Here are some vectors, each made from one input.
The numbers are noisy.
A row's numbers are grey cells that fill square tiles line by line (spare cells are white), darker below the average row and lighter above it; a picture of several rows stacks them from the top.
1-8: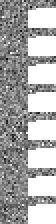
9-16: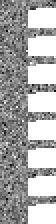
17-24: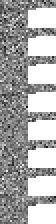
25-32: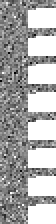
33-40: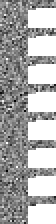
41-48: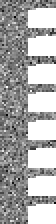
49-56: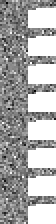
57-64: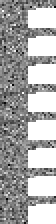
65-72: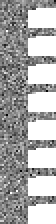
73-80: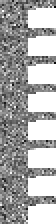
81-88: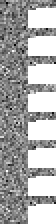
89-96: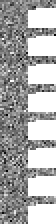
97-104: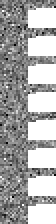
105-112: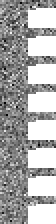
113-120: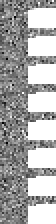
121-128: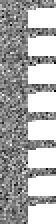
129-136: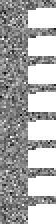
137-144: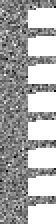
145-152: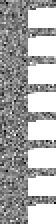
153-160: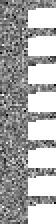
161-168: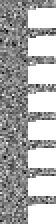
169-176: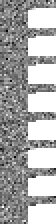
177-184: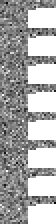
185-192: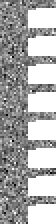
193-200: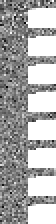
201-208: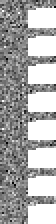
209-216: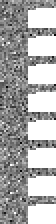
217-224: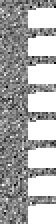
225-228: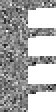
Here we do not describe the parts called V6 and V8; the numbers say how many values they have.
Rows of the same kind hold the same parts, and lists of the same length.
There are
3 kinds of row.
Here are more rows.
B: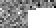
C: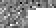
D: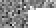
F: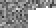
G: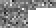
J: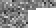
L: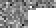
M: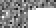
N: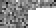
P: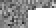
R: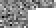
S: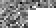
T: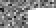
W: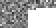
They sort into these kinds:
B, C, G, J, S
D, L, P, R, T
F, M, N, W

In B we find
a point on a 7-point line and a true/false value.
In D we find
a value of V6 and a value of V8.
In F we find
a point on a 5-point line and a value of V6.
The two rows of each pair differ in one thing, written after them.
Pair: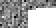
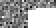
the place on the 5-point line
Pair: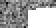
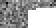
the place on the 5-point line
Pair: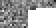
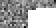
the place on the 5-point line
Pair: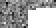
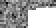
the place on the 5-point line
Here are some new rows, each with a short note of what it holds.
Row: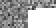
a value of V6 and a value of V8
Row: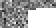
a point on a 7-point line and a true/false value
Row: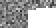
a point on a 5-point line and a value of V6
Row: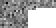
a value of V6 and a value of V8
